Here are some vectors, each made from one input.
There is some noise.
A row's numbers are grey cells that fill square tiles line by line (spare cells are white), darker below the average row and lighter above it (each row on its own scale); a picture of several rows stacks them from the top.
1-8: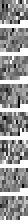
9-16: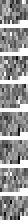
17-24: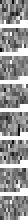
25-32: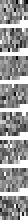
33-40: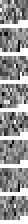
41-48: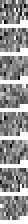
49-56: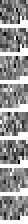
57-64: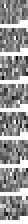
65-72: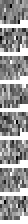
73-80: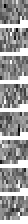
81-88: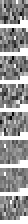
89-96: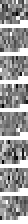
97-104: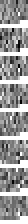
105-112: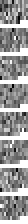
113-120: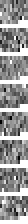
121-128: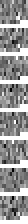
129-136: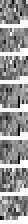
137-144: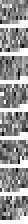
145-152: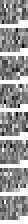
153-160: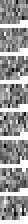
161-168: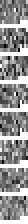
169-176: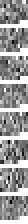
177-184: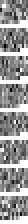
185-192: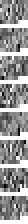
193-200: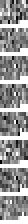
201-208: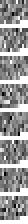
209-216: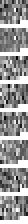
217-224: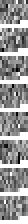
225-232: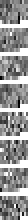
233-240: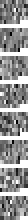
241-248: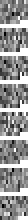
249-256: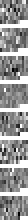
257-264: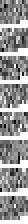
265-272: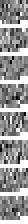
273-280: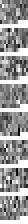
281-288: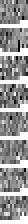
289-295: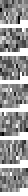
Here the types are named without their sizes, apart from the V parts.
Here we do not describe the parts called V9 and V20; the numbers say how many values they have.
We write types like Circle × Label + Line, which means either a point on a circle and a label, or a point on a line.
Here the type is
(Bool × Bool × Bool + V20) × (Tree + Unit) × V9.
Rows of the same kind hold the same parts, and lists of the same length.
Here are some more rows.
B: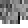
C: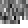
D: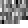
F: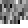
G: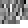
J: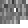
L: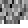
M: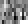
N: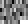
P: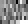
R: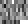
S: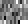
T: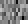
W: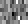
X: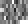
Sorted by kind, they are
B, C, F, S
D, G, M, R, T, X
J, L, N, W
P

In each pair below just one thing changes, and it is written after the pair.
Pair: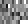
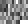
the node of the tree
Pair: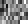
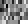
the value of V9
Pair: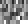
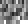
the value of V9
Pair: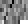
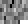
the node of the tree
